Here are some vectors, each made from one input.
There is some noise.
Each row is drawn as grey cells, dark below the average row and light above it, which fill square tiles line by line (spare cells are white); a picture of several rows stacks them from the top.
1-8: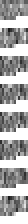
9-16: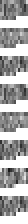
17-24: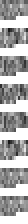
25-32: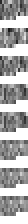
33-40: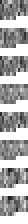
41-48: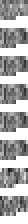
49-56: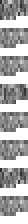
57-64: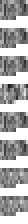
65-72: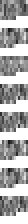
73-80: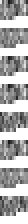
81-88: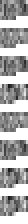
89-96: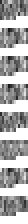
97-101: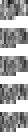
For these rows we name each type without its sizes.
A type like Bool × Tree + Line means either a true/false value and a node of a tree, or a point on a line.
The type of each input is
Line.
